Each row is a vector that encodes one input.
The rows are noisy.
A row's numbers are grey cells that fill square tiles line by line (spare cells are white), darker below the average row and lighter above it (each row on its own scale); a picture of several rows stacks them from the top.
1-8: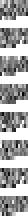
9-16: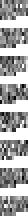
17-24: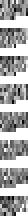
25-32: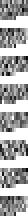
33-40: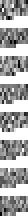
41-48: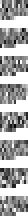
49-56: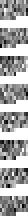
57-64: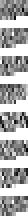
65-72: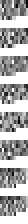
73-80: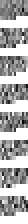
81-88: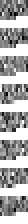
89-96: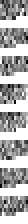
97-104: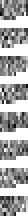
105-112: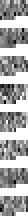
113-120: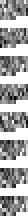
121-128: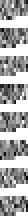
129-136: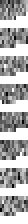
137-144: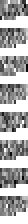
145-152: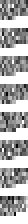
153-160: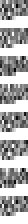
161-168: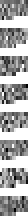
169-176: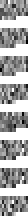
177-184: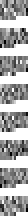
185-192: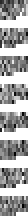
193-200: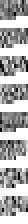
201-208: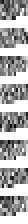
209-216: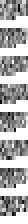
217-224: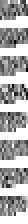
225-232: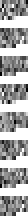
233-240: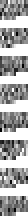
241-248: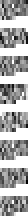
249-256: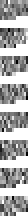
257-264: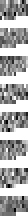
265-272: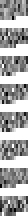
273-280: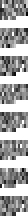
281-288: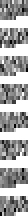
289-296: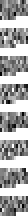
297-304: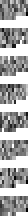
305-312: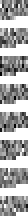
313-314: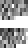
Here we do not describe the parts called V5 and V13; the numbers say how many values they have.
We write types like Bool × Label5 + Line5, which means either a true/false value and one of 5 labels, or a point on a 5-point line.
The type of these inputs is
(Circle6 + Line6) × V5 + Line7 + V13.
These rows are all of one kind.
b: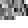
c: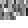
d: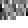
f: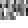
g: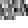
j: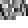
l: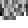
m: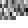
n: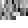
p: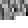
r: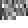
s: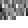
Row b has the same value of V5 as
g, j and p.
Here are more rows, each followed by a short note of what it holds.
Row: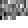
a point on a 6-point line and a value of V5
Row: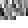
a point on a 6-point circle and a value of V5
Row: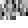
a point on a 6-point circle and a value of V5
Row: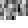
a point on a 6-point circle and a value of V5
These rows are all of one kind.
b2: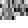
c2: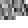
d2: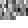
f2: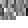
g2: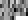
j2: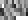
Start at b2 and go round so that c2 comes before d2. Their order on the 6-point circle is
b2, c2, j2, f2, g2, d2.
